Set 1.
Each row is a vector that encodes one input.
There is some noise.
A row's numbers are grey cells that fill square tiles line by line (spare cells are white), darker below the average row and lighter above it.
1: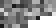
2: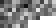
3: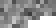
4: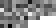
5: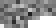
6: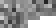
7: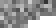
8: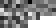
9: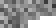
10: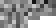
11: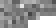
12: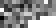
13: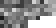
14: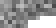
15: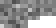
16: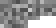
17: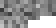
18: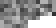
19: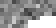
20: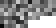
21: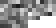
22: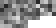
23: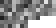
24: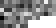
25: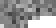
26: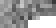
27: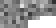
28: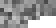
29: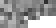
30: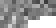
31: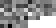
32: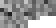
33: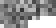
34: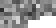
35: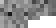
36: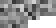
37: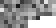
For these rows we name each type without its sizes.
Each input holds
either a point on a line, or three true/false values.
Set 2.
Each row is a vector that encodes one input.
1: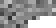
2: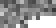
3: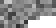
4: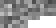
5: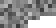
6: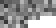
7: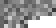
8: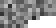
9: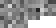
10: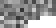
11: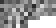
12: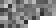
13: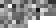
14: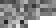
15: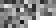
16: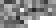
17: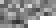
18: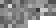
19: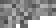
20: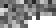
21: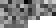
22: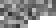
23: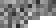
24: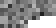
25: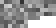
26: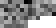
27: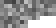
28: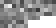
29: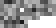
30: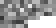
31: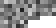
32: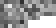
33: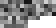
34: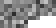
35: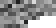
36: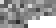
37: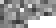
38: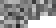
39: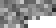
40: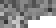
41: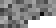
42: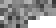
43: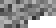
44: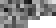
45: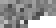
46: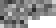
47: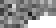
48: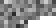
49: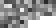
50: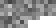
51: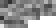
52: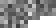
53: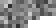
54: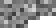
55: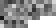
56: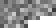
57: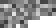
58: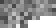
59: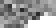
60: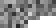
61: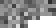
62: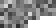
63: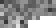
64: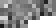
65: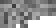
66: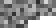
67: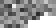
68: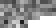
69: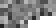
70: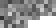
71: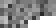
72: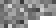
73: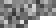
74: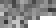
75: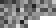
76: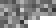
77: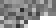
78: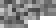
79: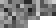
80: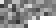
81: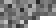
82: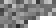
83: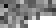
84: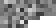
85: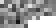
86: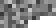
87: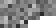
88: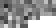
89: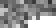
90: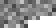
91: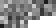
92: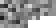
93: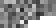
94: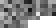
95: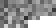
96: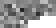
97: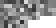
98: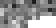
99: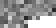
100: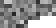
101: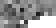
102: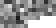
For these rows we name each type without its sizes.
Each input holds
either a fixed value, or a point on each of two lines, or three true/false values.
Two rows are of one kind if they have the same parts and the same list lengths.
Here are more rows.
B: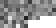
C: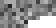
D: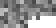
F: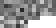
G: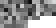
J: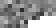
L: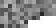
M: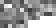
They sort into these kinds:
B, D, M
C, F, J, L
G

